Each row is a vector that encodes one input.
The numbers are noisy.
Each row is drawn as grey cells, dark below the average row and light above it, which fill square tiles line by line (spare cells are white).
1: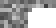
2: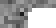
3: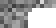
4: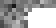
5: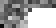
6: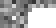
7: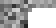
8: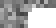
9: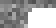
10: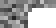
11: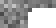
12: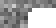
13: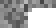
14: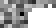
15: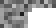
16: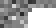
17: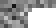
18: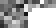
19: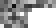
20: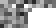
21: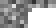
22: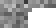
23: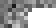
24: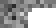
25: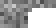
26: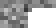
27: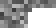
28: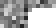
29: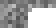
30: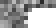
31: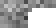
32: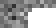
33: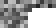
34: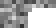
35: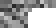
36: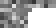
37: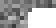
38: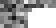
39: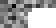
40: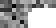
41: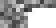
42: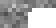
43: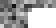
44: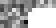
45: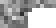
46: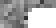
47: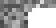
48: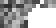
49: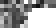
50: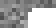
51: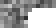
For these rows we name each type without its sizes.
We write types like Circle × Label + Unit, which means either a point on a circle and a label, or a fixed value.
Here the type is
Bool × Tree.
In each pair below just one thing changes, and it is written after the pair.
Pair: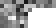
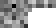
the true/false value
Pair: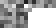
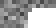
the node of the tree
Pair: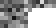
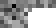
the node of the tree
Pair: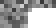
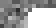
the node of the tree
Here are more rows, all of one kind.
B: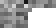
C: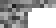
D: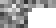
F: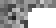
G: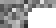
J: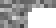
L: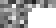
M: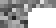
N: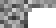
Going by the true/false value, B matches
D, J and L.
